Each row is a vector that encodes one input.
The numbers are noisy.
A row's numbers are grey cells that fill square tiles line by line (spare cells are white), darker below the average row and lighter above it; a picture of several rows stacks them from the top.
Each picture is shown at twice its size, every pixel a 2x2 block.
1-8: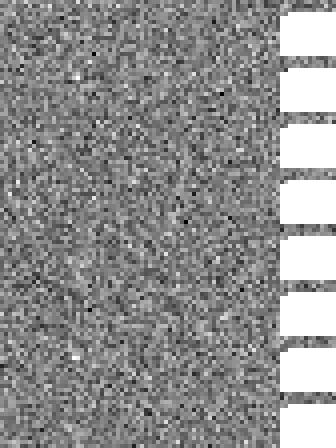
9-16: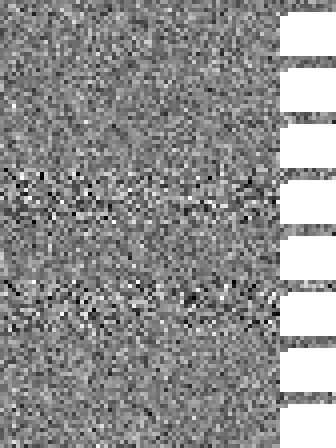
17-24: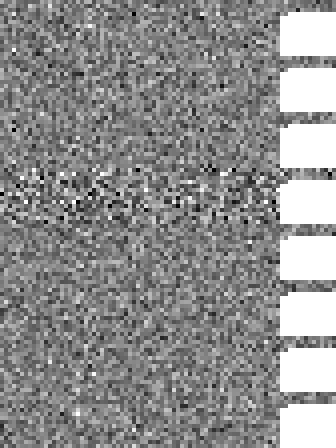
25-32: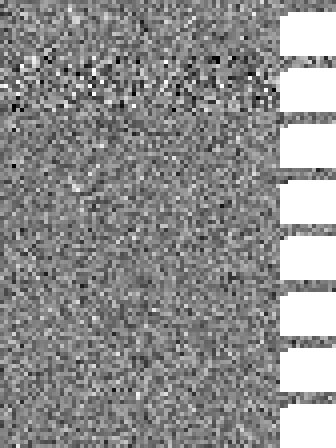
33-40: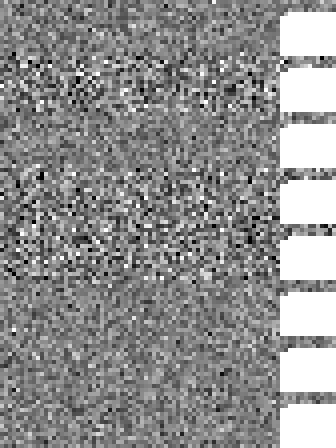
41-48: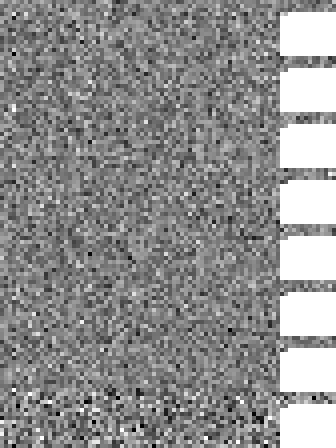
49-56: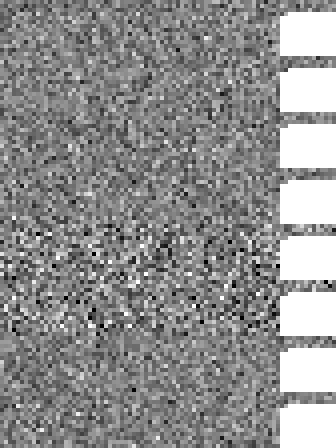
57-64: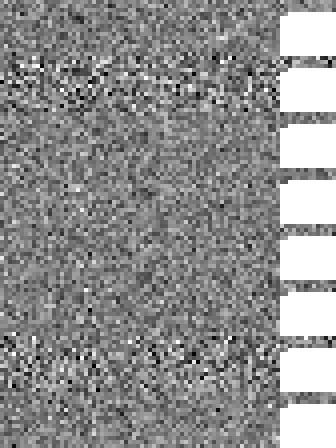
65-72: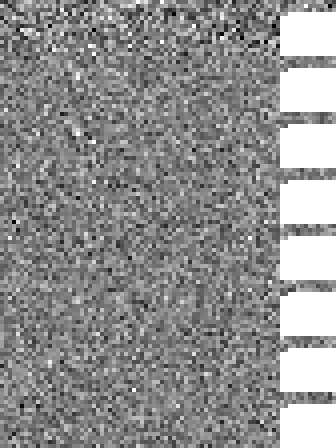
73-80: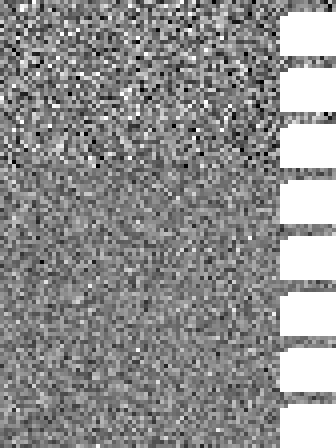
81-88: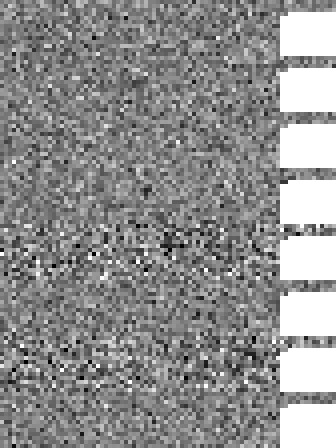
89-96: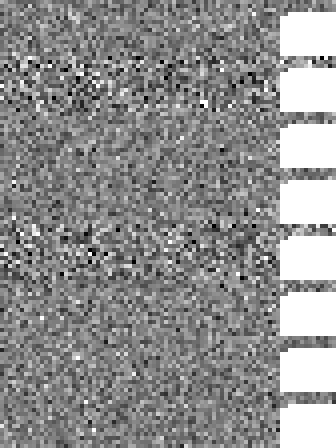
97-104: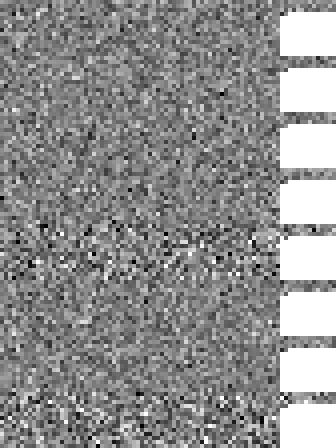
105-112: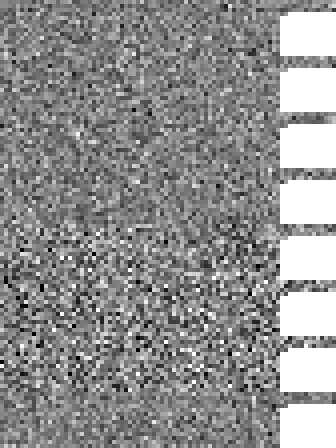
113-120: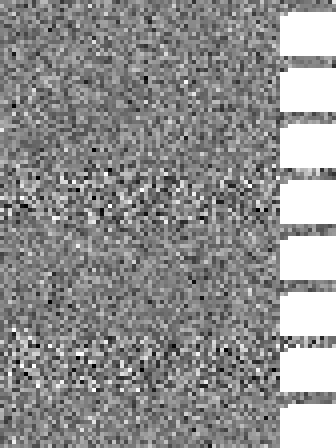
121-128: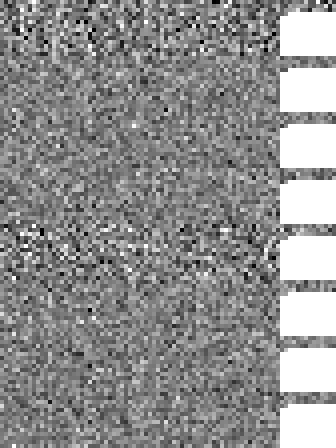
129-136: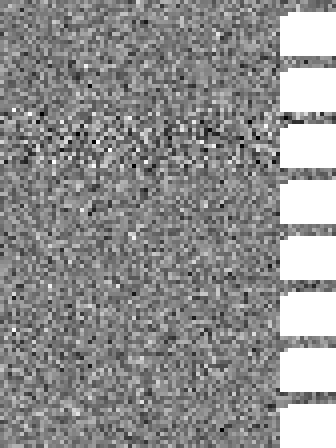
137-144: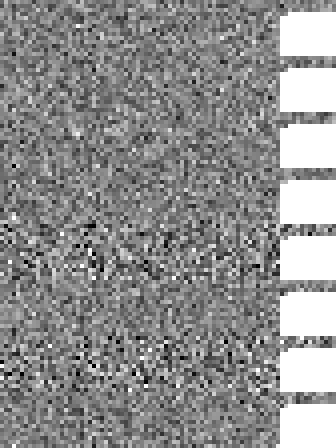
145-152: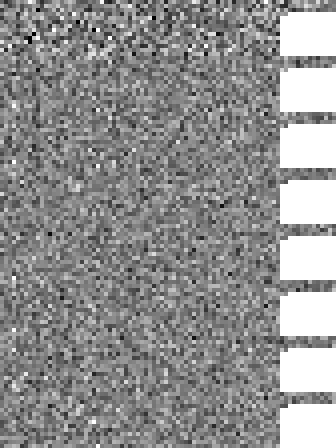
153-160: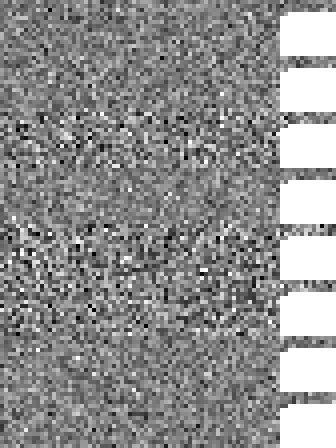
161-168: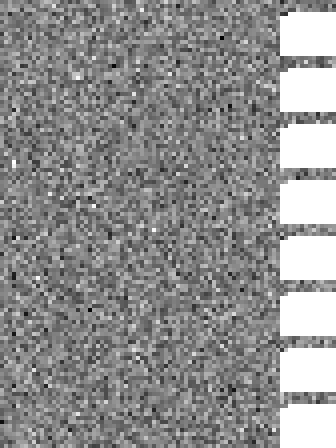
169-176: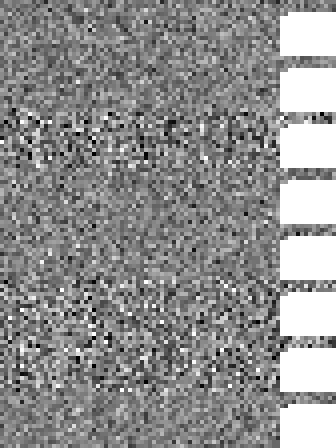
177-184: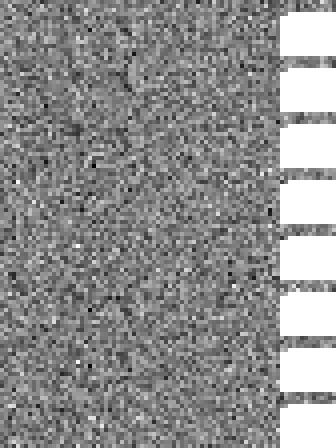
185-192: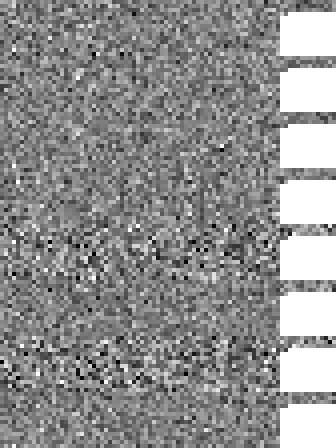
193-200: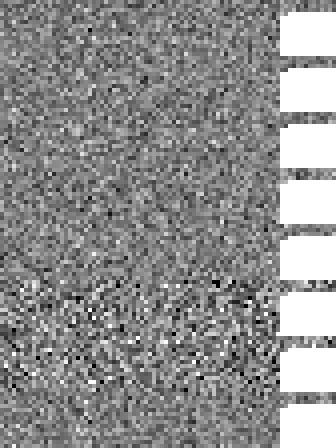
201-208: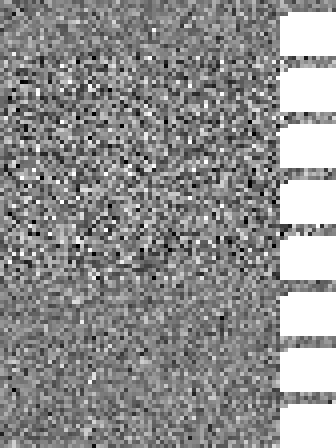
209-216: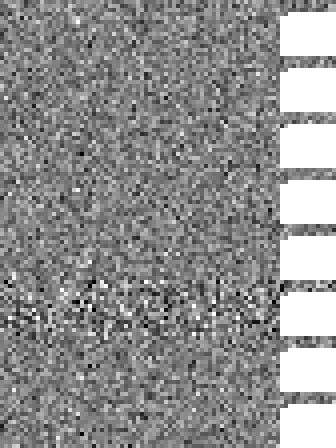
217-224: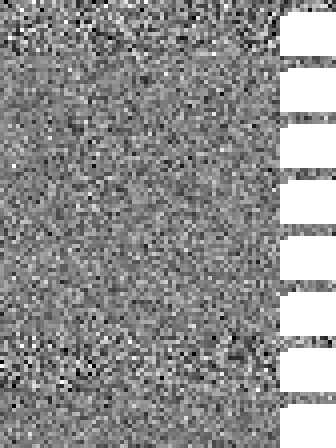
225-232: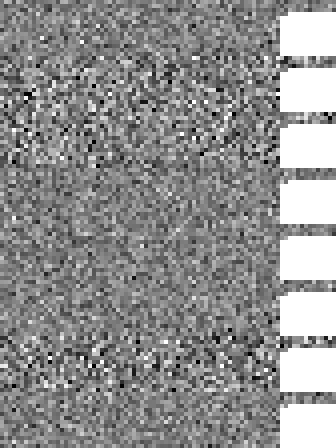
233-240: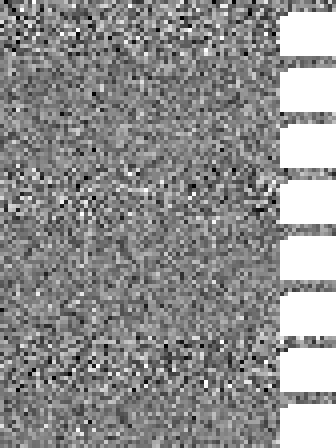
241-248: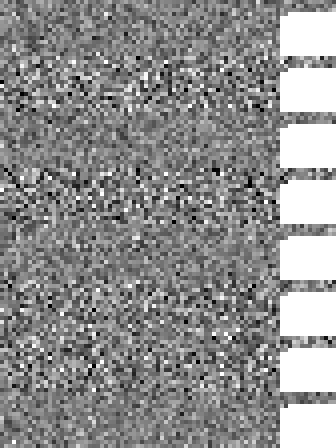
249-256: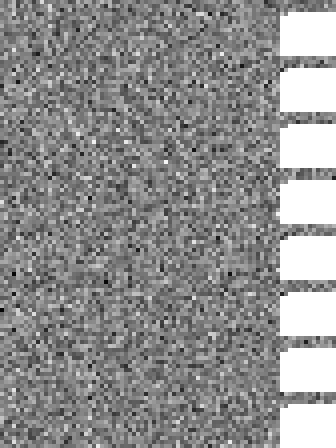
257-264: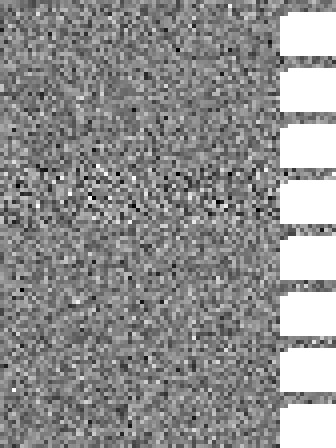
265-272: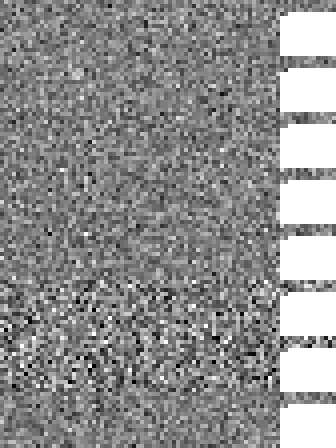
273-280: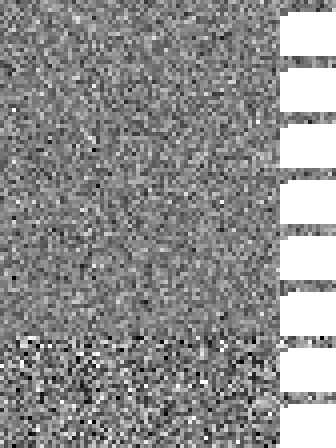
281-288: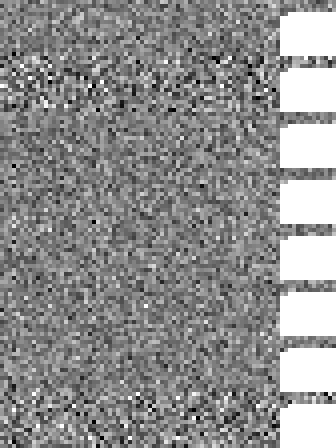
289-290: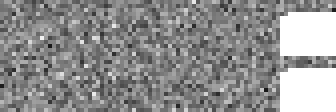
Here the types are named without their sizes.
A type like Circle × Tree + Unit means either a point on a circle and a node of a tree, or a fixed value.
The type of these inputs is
Bool × Bool × Bool × Bool × (Circle + Unit) + Line × Line.
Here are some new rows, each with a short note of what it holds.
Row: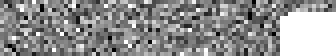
a point on each of two lines
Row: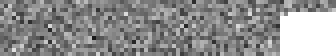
a point on a circle and four true/false values
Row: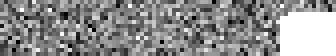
a point on each of two lines
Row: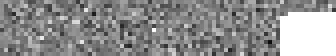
four true/false values
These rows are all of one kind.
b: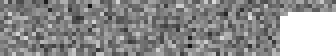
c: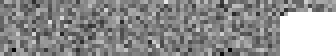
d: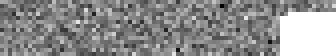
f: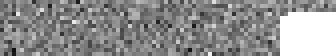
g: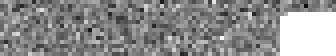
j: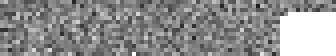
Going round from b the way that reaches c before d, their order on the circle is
b, g, f, j, c, d.
